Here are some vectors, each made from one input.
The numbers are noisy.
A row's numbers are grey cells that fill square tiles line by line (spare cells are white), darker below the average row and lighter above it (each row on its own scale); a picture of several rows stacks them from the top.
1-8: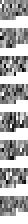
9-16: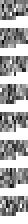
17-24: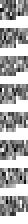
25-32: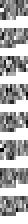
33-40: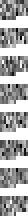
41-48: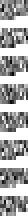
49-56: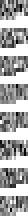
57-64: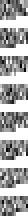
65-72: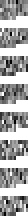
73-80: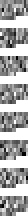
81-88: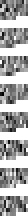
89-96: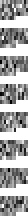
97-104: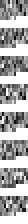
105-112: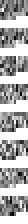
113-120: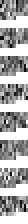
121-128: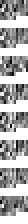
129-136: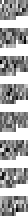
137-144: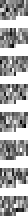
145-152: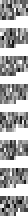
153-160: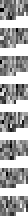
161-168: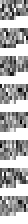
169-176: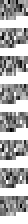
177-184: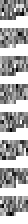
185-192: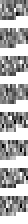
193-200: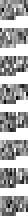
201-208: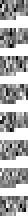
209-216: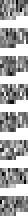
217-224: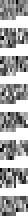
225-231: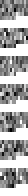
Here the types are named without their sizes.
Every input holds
a true/false value, together with a list of points on a line.
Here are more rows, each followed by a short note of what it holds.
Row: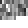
a true/false value, together with the empty list
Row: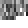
a true/false value, together with a list of two items
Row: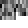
a true/false value, together with a list of two items
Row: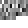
a true/false value, together with the empty list
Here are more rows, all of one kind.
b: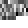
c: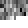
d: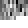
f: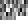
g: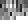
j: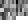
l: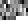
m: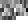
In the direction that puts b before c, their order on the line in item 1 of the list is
l, f, m, d, b, g, j, c.
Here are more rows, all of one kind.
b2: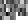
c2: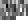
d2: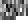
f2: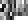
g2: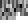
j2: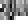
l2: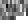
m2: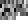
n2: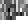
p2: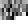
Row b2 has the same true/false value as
g2 and m2.
